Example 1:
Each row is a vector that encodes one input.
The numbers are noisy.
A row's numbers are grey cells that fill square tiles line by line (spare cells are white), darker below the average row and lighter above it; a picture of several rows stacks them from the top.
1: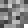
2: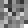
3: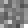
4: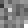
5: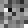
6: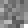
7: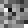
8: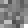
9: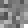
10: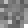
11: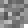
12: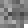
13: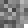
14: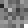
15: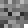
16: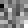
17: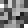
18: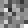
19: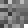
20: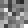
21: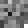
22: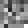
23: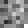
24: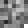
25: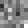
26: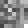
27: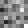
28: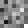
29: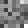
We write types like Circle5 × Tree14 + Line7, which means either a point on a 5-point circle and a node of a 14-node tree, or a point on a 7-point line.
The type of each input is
Line5.
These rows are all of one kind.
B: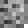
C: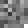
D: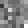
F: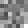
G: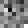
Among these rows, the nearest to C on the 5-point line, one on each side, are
B and D.
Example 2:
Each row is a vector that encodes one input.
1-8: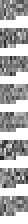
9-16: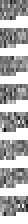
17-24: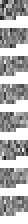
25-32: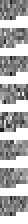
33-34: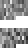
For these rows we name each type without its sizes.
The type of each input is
Label.
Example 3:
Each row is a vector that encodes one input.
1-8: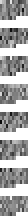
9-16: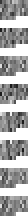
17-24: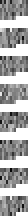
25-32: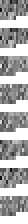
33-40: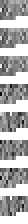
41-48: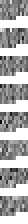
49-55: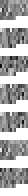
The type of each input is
Line7.
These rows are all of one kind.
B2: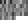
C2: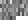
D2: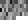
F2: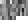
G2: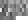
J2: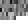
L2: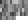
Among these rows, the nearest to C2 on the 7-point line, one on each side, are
F2 and G2.
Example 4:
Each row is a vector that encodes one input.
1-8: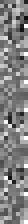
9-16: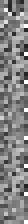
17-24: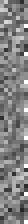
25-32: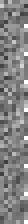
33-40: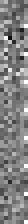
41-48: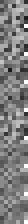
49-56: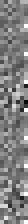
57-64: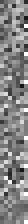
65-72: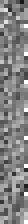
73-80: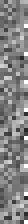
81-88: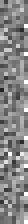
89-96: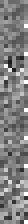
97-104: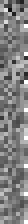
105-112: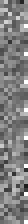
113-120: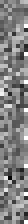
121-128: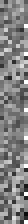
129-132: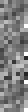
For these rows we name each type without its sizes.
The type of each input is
Line.
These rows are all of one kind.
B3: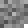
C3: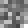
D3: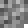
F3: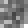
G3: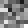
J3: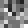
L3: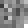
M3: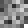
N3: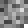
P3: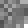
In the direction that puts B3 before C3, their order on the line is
M3, N3, D3, B3, P3, L3, F3, C3, G3, J3.
